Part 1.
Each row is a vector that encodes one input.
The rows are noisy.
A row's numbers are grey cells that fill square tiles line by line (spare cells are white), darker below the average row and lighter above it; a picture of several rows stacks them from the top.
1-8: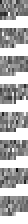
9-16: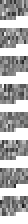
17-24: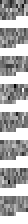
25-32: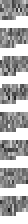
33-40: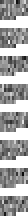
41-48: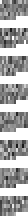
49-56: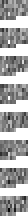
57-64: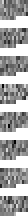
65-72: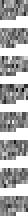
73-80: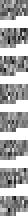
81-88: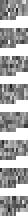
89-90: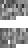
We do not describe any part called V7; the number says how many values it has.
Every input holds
one of 5 labels, together with either a point on a 4-point line, or a value of V7.
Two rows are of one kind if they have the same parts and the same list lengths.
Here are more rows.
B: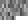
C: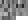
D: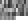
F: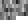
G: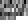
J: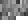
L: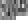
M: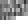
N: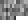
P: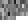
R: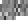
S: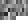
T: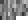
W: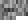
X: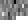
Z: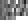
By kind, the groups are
B, C, D, G, L, M, P, R, X, Z
F, J, N, S, T, W

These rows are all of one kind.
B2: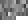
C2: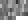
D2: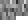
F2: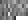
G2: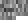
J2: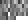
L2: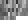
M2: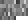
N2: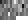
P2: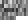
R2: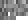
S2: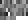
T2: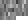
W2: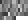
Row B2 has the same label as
G2, N2, P2 and R2.
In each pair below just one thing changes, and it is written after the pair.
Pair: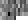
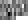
the value of V7
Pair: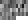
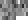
the label
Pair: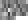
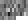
the value of V7
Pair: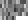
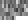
the label
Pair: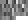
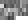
the value of V7
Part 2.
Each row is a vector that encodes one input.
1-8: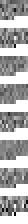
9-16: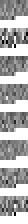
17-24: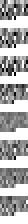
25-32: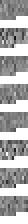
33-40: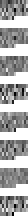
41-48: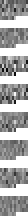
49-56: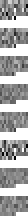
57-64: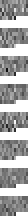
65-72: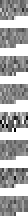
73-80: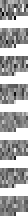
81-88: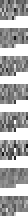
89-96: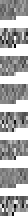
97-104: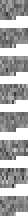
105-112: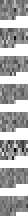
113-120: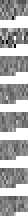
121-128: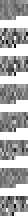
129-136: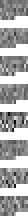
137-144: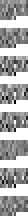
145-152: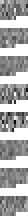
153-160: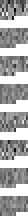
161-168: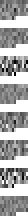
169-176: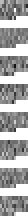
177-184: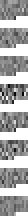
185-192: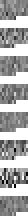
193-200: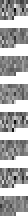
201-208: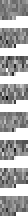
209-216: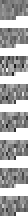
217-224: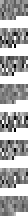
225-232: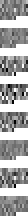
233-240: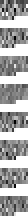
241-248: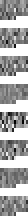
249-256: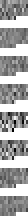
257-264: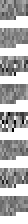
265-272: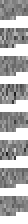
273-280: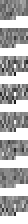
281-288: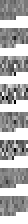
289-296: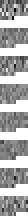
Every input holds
two labels (each one of 5) and three true/false values.
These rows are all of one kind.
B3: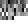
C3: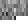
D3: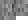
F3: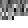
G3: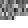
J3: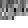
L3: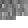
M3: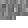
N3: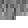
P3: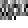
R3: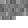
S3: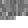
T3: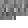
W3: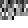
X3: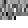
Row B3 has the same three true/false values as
D3, M3, R3 and S3.
